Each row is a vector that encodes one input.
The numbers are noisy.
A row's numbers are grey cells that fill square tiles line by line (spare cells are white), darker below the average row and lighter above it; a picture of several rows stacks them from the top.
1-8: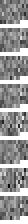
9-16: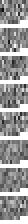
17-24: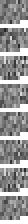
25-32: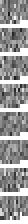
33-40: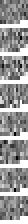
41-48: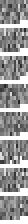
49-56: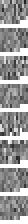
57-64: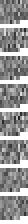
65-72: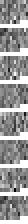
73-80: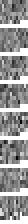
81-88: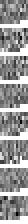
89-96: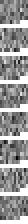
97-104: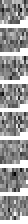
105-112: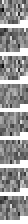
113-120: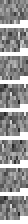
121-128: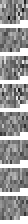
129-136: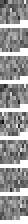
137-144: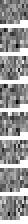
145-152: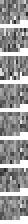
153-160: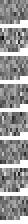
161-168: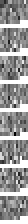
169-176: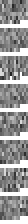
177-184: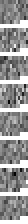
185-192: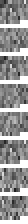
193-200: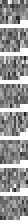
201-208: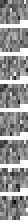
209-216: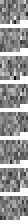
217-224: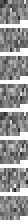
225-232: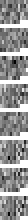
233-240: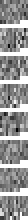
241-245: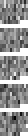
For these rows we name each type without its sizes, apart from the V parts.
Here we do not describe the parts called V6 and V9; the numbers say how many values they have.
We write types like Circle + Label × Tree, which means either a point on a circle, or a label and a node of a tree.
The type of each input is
Bool × V6 + Circle + V9.
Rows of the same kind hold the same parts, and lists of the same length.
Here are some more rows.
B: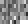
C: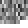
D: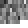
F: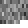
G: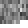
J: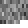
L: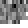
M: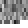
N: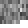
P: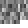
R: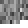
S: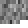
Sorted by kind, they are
B, D, L, M, P
C
F, G, J, N, R, S

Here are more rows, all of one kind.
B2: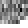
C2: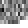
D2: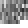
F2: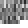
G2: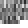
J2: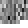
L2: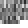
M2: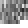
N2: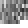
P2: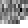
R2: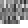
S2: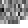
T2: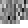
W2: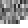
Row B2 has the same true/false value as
C2, P2, S2 and W2.
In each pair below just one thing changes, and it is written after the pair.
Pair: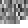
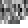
the value of V6
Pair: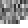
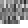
the true/false value
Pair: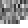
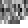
the value of V6
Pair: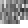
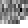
the true/false value
